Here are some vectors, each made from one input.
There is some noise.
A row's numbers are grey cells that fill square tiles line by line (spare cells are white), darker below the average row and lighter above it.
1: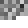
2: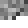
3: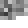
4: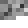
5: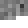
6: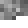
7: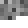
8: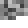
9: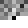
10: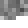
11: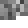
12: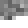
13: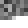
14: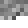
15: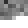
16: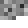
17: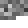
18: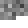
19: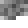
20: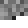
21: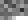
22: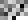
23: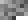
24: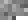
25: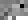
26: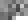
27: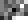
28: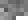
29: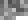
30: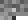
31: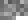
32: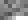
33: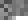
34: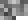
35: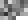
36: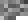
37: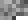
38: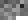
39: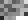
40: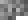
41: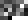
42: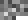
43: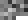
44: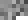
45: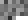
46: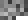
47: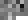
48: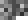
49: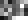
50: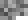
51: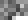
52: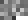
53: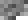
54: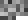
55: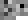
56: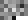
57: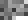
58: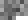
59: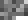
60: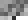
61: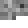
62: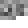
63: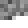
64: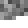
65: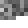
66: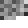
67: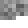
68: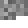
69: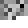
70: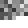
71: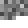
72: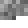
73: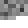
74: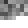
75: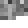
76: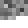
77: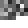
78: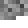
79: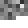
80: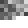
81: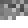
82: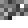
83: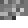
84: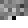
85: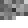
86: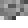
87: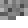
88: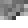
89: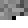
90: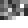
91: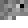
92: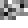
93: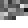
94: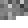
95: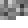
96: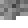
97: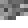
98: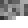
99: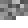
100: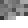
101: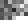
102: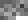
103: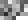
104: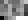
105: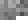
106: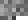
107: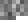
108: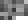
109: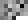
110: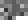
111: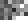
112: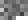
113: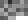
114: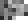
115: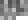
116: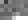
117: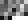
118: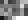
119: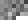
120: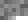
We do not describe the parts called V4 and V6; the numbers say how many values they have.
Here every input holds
a point on a 5-point line, a value of V4 and a value of V6, together with either a fixed value, or three true/false values.
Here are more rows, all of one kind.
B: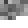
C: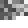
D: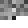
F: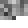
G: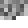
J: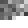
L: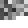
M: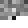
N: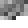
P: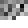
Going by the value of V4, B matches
D, J and P.
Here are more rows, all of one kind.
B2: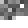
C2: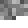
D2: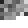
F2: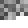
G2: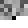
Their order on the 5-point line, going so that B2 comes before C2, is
B2, C2, G2, D2, F2.
